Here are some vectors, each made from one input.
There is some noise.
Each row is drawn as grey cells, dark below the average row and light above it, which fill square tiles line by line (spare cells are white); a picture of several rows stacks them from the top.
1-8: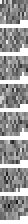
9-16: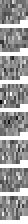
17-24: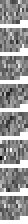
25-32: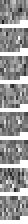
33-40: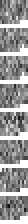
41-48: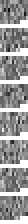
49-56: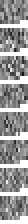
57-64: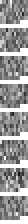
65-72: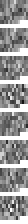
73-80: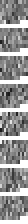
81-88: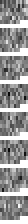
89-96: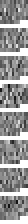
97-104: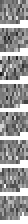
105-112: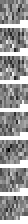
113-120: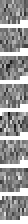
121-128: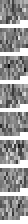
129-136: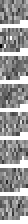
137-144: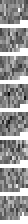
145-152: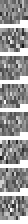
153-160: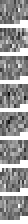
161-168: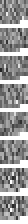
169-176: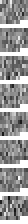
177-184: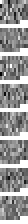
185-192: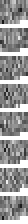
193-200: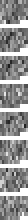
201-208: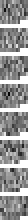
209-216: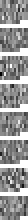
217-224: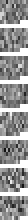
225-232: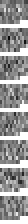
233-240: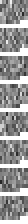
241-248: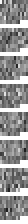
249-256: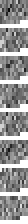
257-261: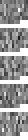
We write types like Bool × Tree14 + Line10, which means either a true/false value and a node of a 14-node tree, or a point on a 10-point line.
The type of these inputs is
Bool × Bool × Bool × Bool + Line7 × Line19 + Line17.
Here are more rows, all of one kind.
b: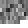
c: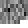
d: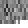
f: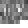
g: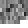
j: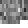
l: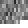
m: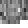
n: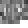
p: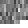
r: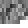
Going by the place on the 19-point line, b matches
c, g and r.
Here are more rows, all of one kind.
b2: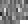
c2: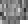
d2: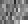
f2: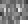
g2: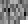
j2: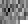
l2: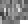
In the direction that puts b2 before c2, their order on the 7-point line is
j2, d2, b2, l2, f2, c2, g2.
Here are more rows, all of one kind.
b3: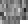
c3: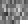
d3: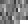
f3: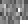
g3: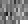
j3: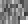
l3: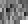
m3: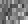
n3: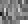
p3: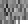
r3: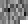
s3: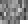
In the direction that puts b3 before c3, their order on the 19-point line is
b3, n3, s3, d3, f3, c3, g3, p3, m3, j3, r3, l3.
